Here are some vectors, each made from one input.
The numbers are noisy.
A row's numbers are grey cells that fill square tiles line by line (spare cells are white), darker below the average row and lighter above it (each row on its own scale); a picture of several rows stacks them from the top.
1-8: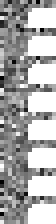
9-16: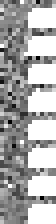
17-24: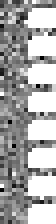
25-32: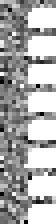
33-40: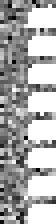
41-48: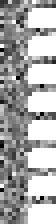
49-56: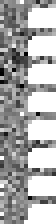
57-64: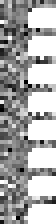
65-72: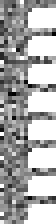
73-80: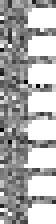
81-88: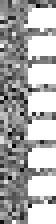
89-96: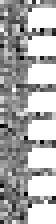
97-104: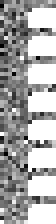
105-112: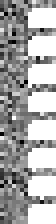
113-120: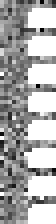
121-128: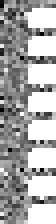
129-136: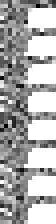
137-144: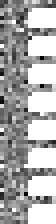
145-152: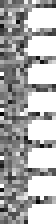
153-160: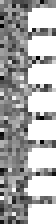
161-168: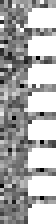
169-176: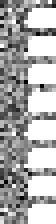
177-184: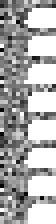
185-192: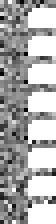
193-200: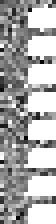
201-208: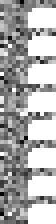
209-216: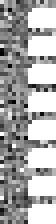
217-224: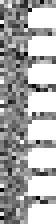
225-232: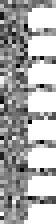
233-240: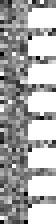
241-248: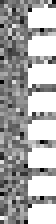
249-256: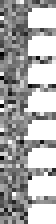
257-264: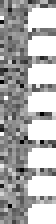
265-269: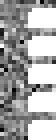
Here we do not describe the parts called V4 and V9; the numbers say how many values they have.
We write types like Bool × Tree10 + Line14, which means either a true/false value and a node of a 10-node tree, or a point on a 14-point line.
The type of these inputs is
Bool × (Line12 + V9) + V4.
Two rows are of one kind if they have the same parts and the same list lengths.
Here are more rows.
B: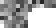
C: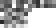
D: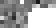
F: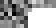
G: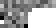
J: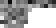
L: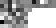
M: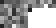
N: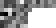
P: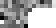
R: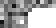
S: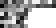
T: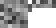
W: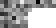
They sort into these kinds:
B, C, J, L, T
D, G, N, P, R, W
F, M, S

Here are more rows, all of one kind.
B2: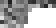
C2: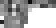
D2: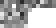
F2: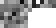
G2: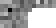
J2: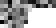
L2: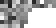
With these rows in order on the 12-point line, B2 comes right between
C2 and J2.
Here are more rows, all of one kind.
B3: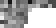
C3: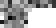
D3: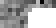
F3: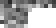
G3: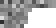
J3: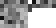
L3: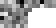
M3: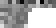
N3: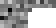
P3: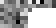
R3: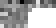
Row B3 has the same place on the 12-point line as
F3, M3 and R3.
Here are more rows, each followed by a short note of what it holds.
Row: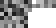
a value of V4
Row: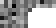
a true/false value and a value of V9
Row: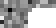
a point on a 12-point line and a true/false value
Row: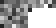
a value of V4
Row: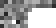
a value of V4
